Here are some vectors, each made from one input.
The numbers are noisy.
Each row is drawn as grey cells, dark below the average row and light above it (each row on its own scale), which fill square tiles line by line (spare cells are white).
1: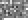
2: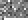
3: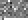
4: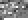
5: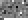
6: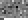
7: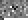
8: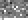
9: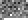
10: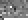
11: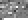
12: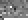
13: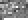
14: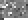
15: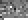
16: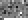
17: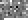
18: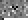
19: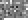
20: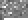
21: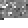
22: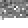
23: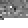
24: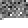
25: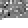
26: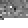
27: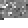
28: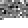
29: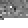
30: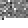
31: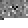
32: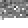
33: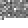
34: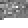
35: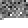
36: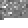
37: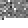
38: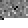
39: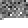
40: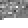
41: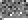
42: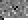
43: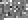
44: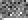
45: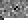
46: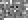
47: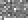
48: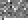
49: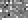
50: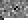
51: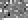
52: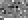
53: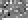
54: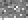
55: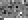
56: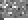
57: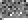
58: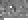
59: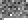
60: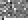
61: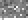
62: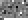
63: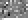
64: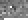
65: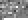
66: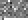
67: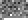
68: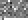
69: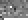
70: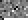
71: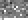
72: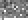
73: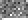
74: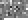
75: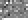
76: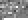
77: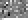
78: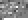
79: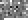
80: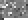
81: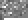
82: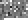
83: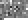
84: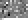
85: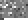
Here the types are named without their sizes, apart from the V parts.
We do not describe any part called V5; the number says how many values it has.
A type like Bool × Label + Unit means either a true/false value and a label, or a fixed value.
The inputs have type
Bool × Line × V5.
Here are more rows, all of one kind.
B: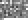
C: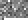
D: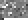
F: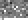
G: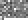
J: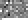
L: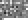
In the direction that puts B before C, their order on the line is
B, L, J, G, D, C, F.
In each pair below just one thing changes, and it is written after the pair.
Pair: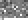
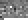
the value of V5
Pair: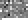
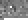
the value of V5
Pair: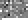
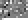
the place on the line
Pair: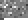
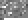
the place on the line
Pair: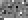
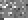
the value of V5
